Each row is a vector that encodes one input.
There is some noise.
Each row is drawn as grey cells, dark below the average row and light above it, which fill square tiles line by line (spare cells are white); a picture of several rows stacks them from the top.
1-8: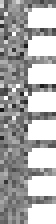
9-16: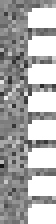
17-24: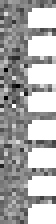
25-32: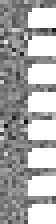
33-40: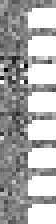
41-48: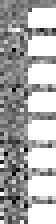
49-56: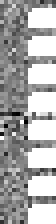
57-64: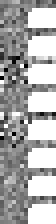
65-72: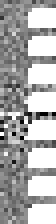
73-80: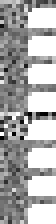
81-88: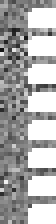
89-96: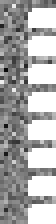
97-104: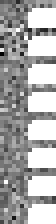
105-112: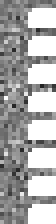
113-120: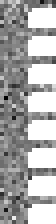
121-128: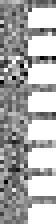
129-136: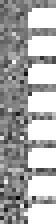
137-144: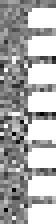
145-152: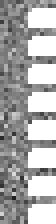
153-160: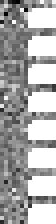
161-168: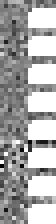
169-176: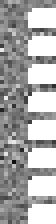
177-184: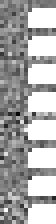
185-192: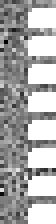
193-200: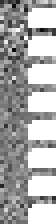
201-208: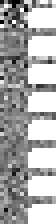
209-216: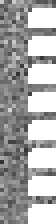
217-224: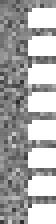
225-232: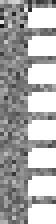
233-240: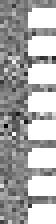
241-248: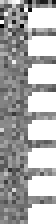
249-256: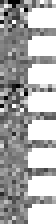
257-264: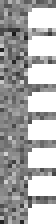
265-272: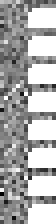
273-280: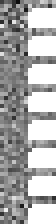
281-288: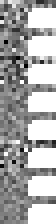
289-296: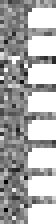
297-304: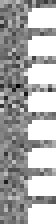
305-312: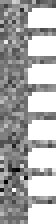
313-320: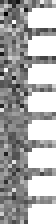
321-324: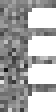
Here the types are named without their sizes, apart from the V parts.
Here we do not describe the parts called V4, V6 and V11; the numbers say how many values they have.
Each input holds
either three labels, or three true/false values, or two values of V4, or a value of V6 and a value of V11.
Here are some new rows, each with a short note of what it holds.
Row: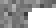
three labels
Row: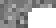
three labels
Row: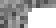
three true/false values
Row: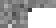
three true/false values
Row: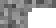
a value of V6 and a value of V11
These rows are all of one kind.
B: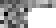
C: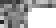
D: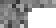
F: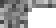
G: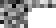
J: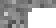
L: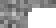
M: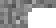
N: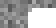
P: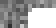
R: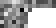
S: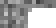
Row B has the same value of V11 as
J, L and N.
